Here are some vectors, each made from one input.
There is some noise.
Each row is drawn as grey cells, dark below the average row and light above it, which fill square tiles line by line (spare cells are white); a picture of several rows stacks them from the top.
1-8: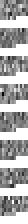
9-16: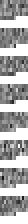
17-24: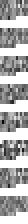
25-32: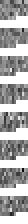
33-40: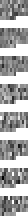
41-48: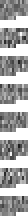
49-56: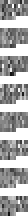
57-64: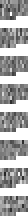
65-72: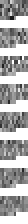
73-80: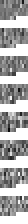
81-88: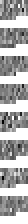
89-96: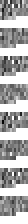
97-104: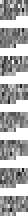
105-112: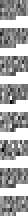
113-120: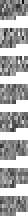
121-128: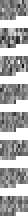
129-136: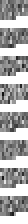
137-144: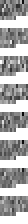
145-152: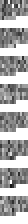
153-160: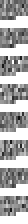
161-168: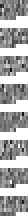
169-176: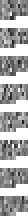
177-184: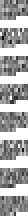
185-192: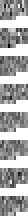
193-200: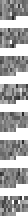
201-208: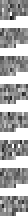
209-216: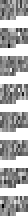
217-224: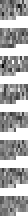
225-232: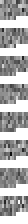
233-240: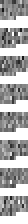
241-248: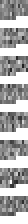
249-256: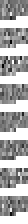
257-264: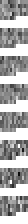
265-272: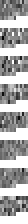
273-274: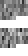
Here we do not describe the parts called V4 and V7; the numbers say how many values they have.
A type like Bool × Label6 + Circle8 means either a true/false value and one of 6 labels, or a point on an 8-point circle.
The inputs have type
(Bool × Line11 + V4) × V7.
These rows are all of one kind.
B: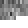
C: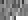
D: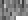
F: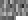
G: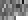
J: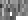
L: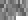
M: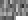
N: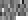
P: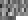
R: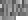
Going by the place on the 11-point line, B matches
C, D and F.
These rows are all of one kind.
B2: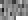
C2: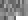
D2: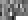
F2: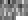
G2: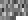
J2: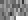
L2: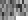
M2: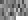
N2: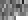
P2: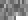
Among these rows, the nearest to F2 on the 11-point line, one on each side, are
B2 and C2.
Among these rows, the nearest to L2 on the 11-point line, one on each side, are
J2 and M2.
